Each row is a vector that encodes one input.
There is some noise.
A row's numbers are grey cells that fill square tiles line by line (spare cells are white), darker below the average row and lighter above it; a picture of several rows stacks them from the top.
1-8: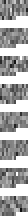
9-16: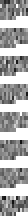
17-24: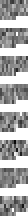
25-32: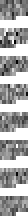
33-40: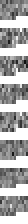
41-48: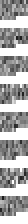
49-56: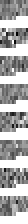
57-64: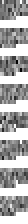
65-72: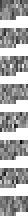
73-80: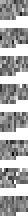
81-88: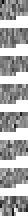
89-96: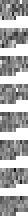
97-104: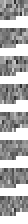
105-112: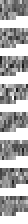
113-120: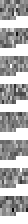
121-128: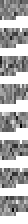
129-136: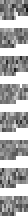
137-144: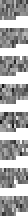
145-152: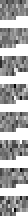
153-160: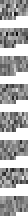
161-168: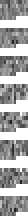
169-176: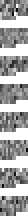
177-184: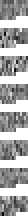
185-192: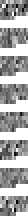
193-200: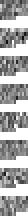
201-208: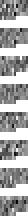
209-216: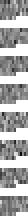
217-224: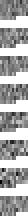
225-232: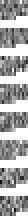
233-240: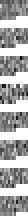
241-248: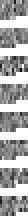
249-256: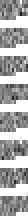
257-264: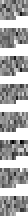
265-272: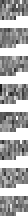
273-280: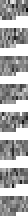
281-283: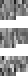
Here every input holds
a node of a 19-node tree, together with either a point on an 11-point circle, or a fixed value.
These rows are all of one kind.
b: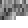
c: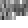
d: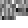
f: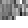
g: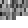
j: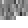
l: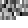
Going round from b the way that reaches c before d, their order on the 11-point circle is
b, c, g, d, j, f, l.
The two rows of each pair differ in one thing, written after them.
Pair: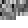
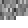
the node of the tree
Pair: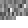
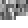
the node of the tree
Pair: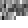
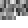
the place on the 11-point circle
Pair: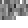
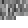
the place on the 11-point circle
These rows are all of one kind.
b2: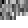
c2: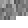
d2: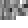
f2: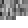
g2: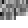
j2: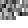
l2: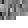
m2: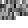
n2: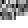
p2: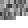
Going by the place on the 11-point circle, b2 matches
f2, g2, l2 and n2.
